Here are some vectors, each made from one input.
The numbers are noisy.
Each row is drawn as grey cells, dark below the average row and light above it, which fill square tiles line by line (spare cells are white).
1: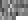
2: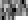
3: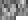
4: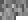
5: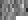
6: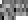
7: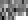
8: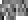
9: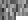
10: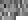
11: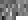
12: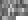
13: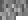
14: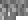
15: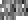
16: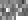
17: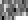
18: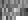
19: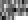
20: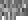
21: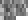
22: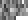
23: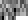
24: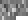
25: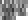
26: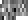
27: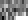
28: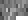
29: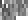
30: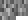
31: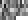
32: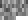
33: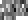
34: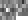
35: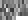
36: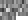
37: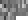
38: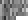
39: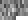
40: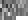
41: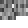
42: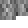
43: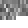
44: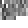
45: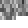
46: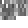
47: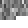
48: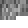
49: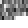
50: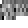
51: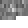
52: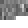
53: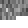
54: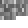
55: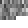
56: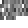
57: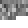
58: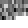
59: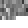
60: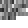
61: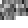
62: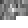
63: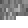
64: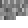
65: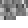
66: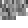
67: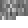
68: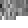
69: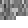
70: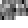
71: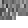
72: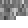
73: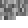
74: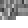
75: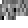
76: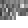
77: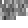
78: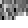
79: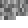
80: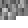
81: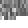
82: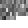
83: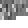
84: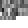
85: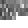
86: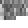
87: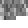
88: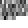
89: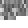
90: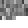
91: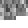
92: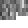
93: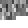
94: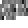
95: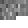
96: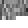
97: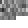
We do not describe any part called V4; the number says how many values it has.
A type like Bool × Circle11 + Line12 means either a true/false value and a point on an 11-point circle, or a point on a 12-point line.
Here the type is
Line5 + (Tree7 + Unit) × V4.
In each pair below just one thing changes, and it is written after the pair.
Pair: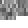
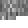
the value of V4
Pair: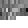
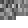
the node of the tree
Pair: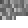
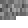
the node of the tree
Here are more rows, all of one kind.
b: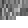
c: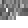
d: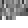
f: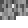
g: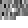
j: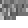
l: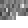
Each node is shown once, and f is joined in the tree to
d.
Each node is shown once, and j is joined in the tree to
g.
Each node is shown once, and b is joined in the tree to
c, d and g.
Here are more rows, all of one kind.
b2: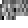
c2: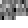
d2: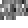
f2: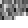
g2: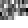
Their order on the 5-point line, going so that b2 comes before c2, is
d2, b2, c2, f2, g2.
